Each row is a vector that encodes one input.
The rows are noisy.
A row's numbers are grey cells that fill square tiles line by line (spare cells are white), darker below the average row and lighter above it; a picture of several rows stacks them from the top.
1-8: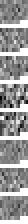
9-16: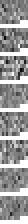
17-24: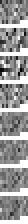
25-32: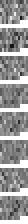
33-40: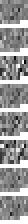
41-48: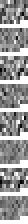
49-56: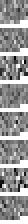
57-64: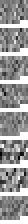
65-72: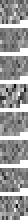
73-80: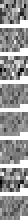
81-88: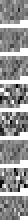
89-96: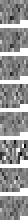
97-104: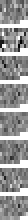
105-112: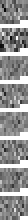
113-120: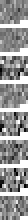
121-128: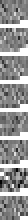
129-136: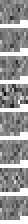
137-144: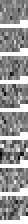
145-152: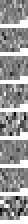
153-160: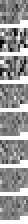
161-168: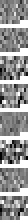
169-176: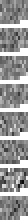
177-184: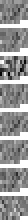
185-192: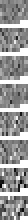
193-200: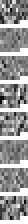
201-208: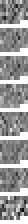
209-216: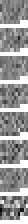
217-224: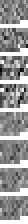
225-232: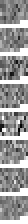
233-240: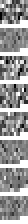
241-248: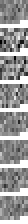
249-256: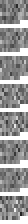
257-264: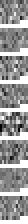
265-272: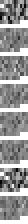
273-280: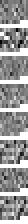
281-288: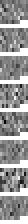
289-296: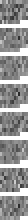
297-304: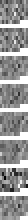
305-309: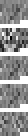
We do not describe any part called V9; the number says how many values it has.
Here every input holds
either a point on a 13-point circle, or a list of up to two items, each a true/false value and a value of V9.
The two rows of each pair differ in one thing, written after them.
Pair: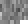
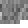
the true/false value in item 2 of the list
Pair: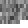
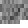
the value of V9 in item 1 of the list
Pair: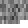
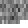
the true/false value in item 2 of the list
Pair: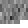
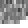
the true/false value in item 1 of the list
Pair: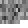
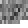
the true/false value in item 1 of the list
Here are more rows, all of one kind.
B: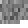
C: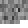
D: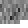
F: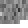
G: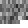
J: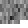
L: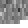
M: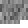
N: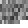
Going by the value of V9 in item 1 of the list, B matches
C and N.
